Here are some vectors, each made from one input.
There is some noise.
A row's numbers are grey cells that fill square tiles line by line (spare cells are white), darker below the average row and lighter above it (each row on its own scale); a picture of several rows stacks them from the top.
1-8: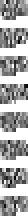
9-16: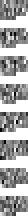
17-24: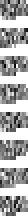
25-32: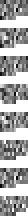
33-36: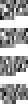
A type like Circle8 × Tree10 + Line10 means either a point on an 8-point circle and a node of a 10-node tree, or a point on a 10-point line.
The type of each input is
Line3 × Line4 + Line5.
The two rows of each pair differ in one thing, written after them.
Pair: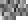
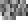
the place on the 3-point line
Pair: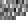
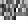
the place on the 4-point line
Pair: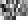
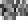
the place on the 4-point line
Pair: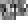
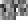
the place on the 3-point line
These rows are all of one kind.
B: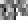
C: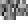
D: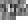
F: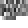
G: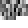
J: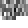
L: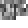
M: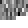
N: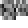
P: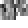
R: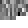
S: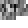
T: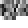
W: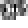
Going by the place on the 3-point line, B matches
F, N, P and T.
